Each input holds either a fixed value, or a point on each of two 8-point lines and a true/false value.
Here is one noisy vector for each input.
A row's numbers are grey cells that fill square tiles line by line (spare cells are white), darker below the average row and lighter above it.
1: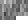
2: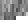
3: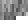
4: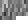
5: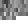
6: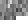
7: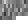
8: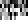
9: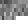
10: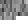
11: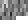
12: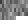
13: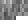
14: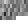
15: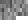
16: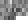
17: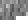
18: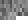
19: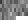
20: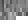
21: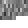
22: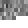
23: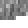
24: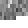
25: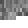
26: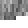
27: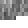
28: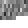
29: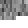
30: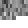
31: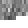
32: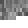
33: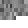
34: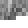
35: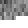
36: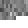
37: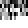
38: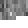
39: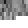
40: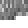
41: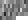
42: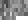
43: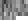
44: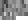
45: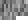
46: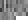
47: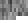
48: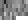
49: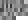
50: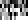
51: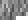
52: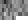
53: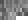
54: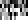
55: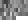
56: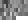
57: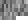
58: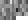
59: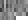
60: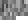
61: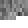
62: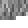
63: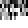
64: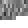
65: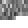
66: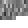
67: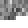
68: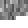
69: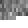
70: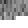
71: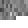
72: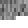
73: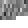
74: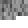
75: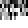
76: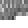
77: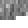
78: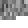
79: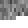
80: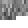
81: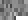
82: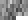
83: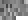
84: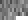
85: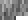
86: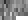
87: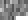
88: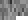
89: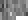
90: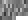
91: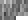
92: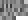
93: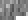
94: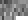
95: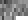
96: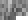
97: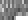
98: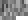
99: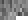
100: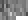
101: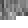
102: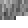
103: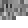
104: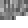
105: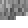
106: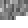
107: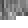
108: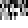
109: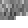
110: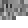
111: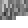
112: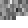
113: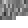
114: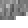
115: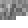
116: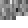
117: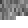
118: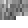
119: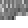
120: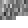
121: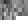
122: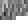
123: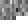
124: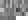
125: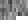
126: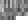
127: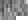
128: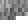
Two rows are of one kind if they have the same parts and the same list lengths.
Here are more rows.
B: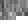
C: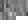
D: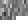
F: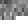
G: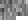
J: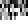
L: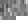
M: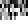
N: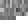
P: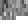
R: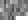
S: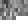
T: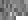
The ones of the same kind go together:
B, C, D, F, G, L, N, P, R, S, T
J, M

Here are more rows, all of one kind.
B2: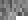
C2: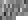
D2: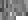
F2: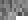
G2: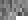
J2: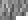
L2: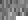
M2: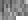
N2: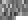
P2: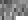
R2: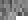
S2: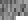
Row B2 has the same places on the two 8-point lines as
F2, G2 and R2.
